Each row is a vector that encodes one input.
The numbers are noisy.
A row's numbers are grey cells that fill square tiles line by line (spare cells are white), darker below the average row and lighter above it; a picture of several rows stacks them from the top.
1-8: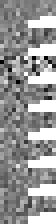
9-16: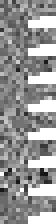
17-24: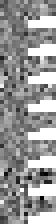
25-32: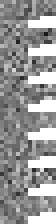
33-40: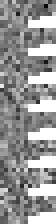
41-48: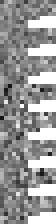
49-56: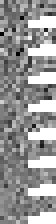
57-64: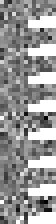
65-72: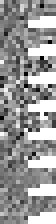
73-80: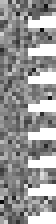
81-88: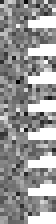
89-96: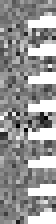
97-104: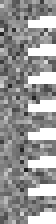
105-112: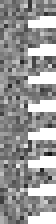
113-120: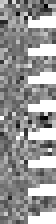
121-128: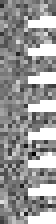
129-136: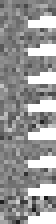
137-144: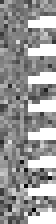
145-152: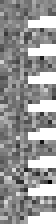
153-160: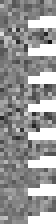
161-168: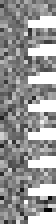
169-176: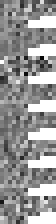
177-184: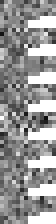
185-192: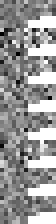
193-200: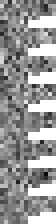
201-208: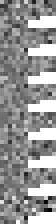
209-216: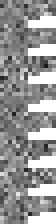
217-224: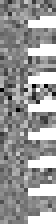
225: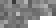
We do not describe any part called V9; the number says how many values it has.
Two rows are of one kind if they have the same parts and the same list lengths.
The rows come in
8 kinds.
